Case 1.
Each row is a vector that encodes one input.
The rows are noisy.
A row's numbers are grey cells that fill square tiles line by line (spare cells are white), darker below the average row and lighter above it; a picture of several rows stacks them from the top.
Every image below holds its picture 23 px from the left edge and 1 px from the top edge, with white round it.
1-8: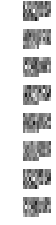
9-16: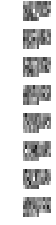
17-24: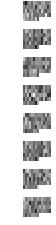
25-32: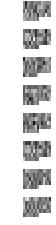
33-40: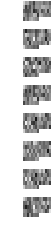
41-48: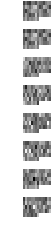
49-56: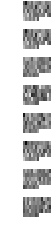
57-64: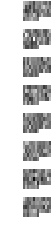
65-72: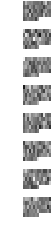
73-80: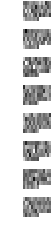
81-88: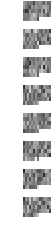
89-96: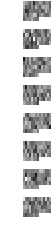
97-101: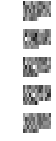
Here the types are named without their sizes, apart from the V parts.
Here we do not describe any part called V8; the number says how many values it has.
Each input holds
a value of V8, together with either a point on a line, or four true/false values.
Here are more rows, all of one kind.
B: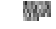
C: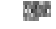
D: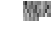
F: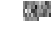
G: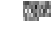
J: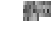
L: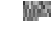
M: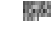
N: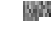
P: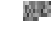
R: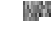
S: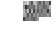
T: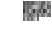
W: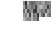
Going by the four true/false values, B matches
F, J, L and N.
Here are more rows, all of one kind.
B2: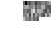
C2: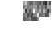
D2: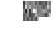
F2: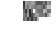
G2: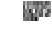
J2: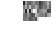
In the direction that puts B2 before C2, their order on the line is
J2, B2, D2, C2, G2, F2.
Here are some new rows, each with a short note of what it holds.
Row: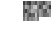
a point on a line and a value of V8
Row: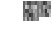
a point on a line and a value of V8
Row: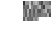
four true/false values and a value of V8
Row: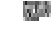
a point on a line and a value of V8
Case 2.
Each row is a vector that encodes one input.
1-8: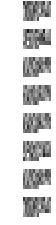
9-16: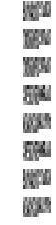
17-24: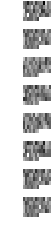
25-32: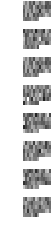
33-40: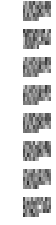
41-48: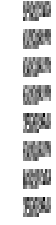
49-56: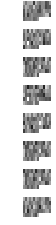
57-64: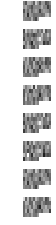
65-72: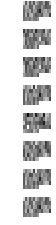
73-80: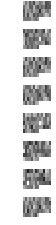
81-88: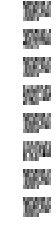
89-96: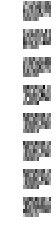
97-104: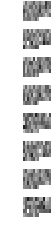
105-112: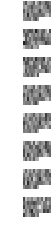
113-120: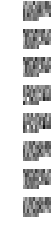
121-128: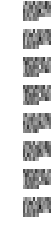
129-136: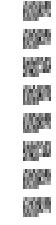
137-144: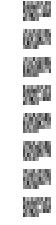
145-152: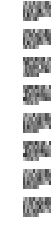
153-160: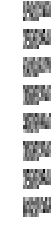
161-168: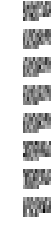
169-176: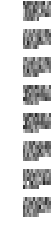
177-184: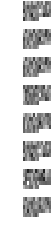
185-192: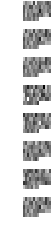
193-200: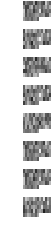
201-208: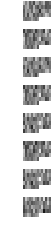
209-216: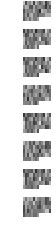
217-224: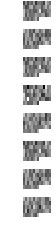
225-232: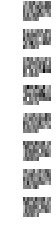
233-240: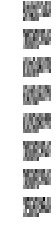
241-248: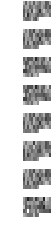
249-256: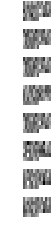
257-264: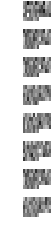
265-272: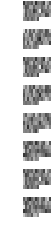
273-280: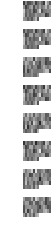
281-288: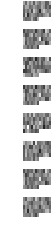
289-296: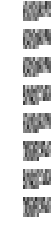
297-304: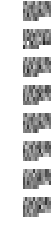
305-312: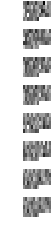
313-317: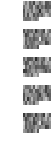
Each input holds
either one of 6 labels and three true/false values, or one of 10 labels.
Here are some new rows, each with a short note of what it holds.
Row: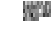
one of 6 labels and three true/false values
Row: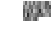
one of 10 labels
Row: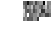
one of 6 labels and three true/false values
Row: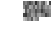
one of 6 labels and three true/false values
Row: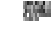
one of 6 labels and three true/false values
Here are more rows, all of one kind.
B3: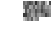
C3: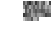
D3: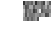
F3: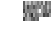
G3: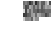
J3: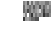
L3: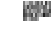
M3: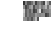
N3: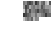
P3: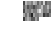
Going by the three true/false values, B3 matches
C3, G3 and N3.
